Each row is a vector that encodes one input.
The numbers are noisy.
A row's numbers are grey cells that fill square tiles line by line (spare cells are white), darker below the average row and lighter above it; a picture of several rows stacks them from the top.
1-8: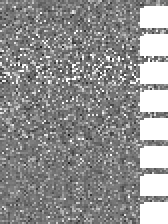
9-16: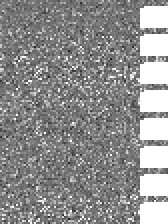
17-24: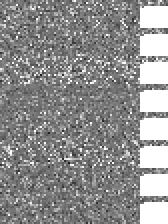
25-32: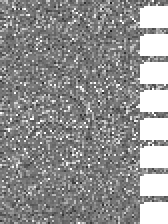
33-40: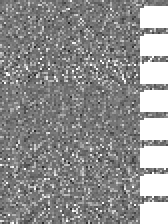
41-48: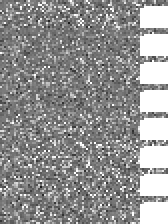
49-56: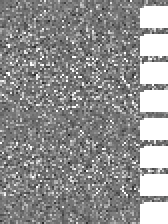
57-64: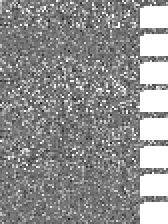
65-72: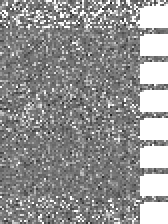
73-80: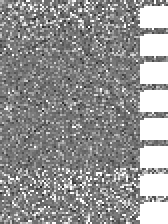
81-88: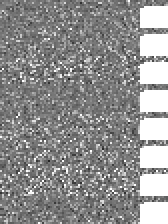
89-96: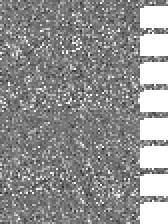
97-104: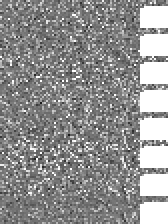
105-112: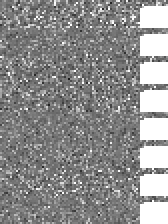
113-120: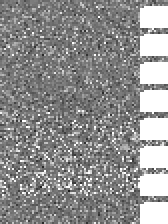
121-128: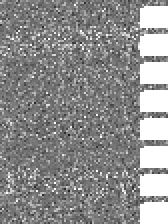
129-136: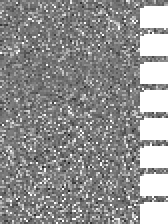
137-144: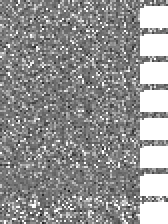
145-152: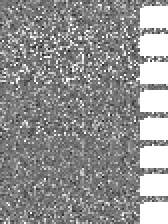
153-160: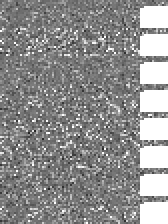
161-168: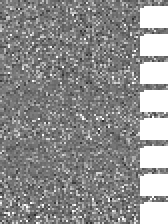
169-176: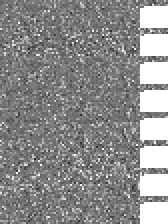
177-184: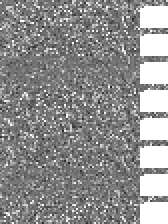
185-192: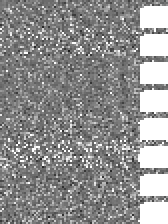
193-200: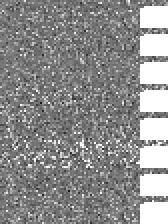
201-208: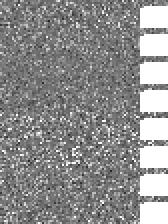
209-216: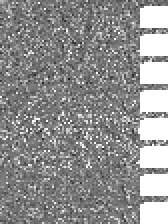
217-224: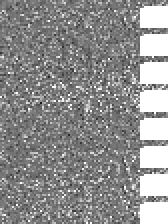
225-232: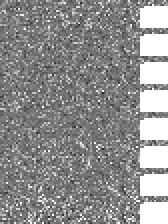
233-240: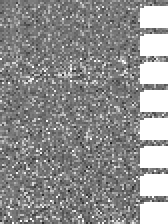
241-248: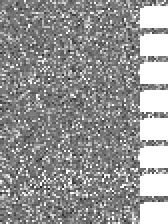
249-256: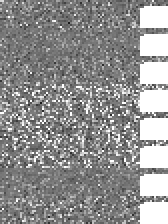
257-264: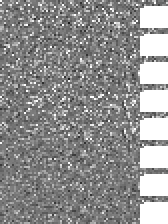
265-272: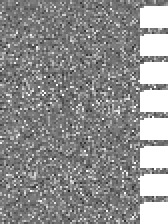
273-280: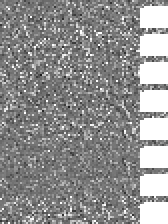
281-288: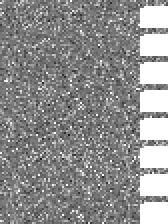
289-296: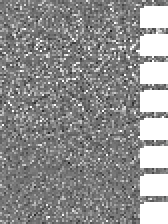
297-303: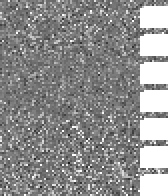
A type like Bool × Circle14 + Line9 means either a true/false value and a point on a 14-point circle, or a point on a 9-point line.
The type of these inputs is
Bool × (Circle15 + Unit) + Tree13.
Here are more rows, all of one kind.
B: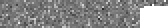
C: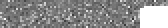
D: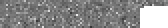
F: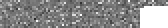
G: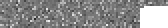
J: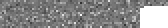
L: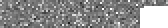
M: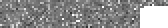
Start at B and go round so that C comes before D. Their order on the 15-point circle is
B, F, C, J, D, L, M, G.
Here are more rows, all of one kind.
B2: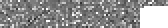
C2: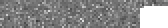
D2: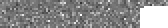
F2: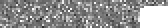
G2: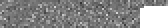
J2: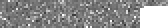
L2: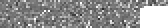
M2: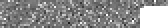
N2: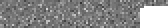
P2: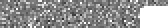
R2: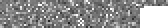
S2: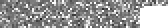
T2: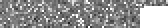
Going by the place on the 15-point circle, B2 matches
G2, L2, M2 and R2.
